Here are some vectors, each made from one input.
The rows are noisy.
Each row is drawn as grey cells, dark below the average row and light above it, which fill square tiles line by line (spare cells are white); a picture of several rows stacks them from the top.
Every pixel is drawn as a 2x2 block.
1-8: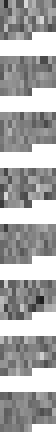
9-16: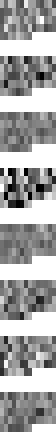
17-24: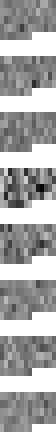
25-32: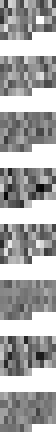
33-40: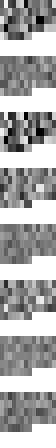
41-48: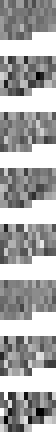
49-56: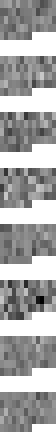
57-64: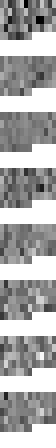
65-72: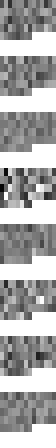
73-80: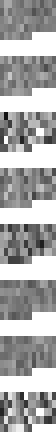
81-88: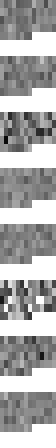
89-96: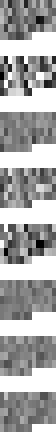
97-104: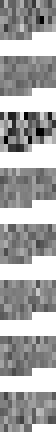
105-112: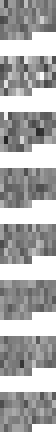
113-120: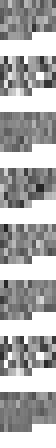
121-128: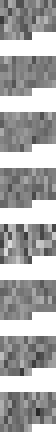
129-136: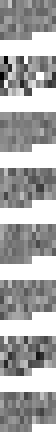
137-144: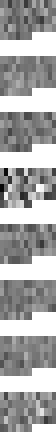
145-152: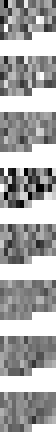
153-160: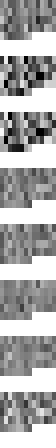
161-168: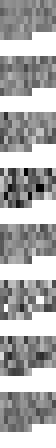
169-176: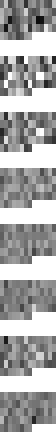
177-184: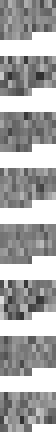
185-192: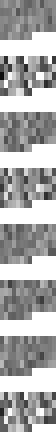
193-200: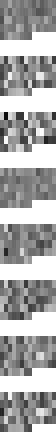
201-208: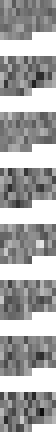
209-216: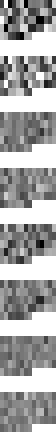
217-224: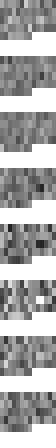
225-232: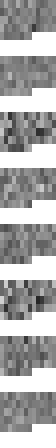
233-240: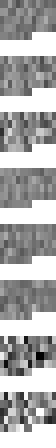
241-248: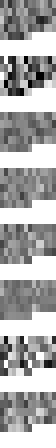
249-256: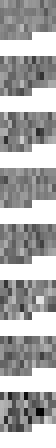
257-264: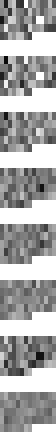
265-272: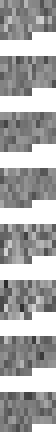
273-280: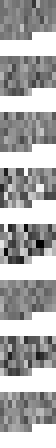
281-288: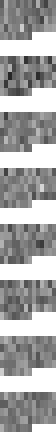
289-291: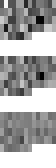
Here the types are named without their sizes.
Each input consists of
a point on a line and a node of each of two trees, together with either a label, or a node of a tree.
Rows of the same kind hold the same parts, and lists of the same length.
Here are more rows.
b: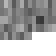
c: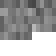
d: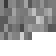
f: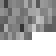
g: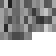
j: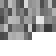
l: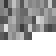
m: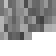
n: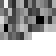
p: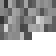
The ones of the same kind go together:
b, j, m, n
c, d, f, g, l, p

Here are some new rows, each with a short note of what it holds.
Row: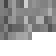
a point on a line and a node of each of three trees
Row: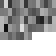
a label, a point on a line and a node of each of two trees
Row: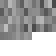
a label, a point on a line and a node of each of two trees
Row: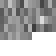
a label, a point on a line and a node of each of two trees
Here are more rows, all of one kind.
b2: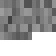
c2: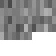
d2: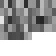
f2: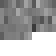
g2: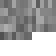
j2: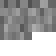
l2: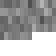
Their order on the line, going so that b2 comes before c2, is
b2, j2, l2, d2, f2, c2, g2.
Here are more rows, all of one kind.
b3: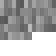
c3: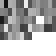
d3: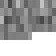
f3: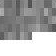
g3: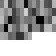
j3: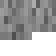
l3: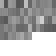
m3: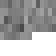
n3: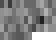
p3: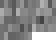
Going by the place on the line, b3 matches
g3, j3, l3 and m3.
